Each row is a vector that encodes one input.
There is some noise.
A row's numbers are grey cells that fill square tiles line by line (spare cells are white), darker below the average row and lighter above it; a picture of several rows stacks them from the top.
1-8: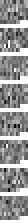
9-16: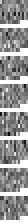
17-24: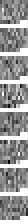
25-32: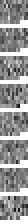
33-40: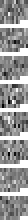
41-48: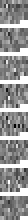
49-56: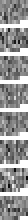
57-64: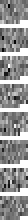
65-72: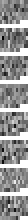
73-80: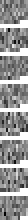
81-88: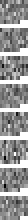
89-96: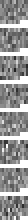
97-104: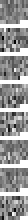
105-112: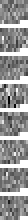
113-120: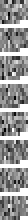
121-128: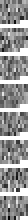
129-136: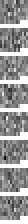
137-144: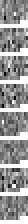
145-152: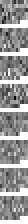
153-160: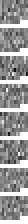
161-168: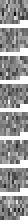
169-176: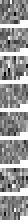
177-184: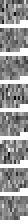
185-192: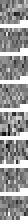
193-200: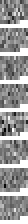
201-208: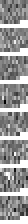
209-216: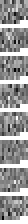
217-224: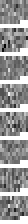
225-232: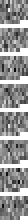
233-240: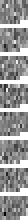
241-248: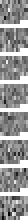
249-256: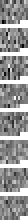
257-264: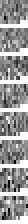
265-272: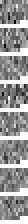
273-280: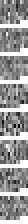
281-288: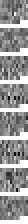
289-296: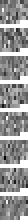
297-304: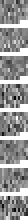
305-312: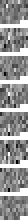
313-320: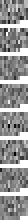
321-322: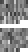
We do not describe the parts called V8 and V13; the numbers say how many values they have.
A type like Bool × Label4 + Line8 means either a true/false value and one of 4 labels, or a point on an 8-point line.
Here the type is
((Circle9 + Unit) × V13 + V8) × Line16.
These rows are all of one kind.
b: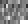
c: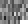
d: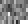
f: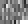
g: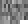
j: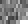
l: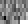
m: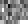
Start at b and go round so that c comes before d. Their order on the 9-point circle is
b, m, g, c, d, l, j, f.
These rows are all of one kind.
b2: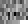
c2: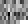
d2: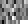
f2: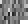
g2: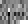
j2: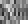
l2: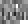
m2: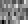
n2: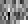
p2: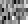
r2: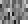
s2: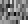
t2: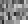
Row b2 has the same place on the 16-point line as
c2, g2, n2 and t2.
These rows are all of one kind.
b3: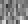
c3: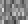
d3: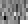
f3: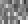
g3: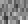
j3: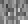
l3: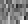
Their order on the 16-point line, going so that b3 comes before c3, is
j3, b3, c3, l3, f3, g3, d3.
